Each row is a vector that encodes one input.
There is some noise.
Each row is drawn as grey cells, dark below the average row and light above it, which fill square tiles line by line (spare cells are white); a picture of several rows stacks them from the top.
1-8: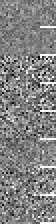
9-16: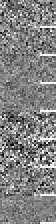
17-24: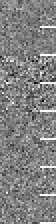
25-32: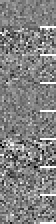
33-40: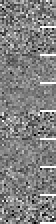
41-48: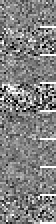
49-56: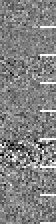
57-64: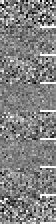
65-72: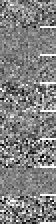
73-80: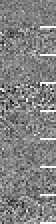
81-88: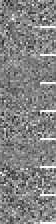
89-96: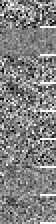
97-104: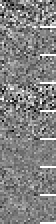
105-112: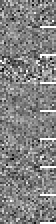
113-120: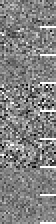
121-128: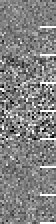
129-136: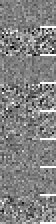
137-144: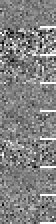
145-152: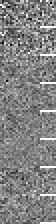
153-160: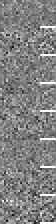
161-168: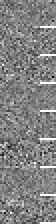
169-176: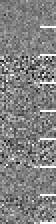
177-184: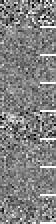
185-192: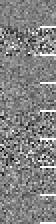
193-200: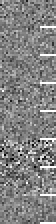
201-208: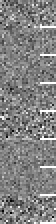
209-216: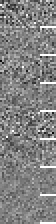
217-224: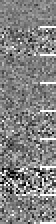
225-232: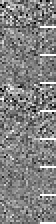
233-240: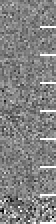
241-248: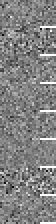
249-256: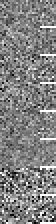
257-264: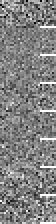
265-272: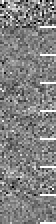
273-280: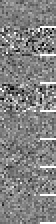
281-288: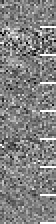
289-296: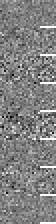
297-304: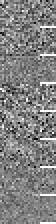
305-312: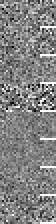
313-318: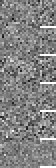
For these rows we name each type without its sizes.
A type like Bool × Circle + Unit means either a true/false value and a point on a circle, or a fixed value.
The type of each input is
Label × (Label + Line).
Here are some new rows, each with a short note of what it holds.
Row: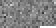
two labels
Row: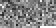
two labels
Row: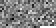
a label and a point on a line
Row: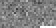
a label and a point on a line
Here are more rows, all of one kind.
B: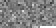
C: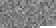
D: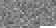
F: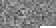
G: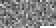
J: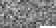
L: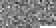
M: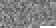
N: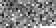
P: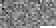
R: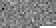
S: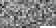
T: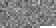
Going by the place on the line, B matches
F and S.
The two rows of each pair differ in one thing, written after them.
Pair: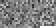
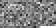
the place on the line
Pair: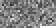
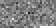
the label
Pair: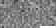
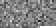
the place on the line
